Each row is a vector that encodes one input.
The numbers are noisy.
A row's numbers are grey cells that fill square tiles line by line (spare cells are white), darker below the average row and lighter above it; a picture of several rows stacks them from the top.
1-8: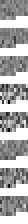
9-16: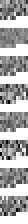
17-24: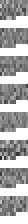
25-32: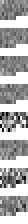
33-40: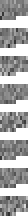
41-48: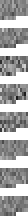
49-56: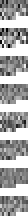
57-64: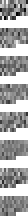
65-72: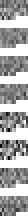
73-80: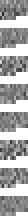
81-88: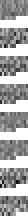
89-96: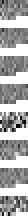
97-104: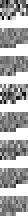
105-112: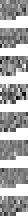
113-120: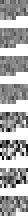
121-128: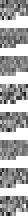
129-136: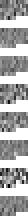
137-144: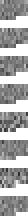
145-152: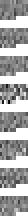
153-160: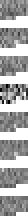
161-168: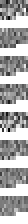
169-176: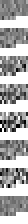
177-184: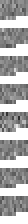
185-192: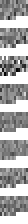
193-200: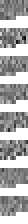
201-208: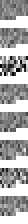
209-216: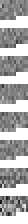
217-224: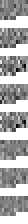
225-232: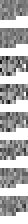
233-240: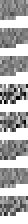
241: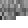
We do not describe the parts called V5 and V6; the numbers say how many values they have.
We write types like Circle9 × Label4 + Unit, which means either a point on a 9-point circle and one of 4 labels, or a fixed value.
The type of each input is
(Bool × Bool × Bool × V5 + Label12 × Label12) × V6.
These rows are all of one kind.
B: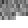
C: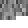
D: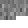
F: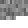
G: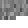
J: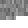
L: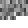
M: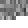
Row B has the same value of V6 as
F and J.
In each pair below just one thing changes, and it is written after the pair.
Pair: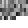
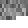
the value of V5
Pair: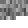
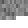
the value of V5
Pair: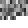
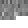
the value of V5
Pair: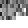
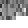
one of the three true/false values
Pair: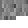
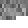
the value of V5
